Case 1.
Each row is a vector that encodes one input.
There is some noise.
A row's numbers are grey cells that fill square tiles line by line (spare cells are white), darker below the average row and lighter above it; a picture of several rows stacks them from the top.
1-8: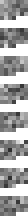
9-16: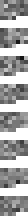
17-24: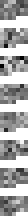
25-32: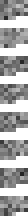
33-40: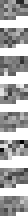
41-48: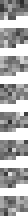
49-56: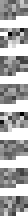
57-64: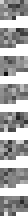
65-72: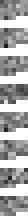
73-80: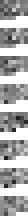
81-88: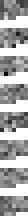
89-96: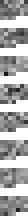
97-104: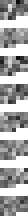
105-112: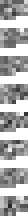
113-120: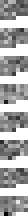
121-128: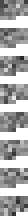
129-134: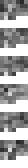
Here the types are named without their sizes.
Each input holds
a list of points on a circle.
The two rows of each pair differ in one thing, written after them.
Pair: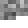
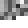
the place on the circle in item 2 of the list
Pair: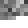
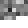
the place on the circle in item 2 of the list
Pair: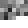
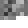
the place on the circle in item 1 of the list
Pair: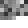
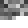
the place on the circle in item 1 of the list
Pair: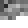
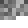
the place on the circle in item 1 of the list
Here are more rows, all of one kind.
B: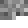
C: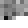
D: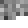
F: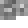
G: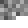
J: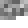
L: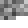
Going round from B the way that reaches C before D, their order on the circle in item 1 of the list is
B, J, F, L, C, D, G.
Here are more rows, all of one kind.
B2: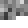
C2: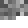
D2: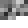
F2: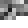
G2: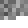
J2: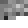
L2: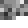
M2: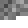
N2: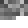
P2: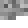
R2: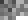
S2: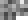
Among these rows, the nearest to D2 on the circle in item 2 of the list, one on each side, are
J2 and S2.
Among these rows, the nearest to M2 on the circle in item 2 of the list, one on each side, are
F2 and J2.
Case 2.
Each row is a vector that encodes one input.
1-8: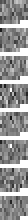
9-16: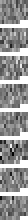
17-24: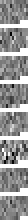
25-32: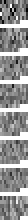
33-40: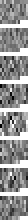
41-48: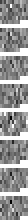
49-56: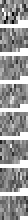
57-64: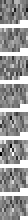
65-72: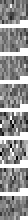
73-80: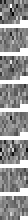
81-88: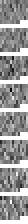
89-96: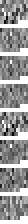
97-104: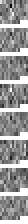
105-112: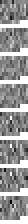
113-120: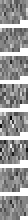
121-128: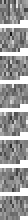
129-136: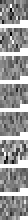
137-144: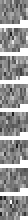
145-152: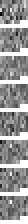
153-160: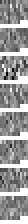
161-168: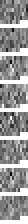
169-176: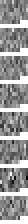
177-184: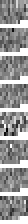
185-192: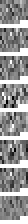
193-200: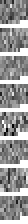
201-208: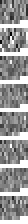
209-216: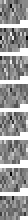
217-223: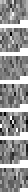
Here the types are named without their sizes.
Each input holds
a list of points on a circle.
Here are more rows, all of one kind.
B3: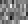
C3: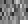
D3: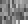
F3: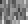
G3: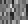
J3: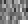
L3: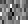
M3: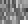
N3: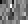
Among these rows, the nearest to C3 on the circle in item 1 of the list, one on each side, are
J3 and M3.
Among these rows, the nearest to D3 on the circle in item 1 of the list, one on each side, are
L3 and M3.
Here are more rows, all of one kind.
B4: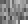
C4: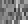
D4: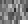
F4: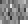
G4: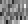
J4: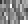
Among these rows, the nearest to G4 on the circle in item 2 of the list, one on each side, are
B4 and C4.
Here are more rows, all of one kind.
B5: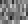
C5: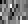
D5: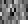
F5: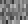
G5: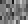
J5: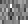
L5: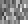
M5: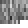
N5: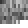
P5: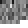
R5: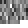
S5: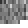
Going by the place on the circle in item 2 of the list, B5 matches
C5, M5, P5 and R5.
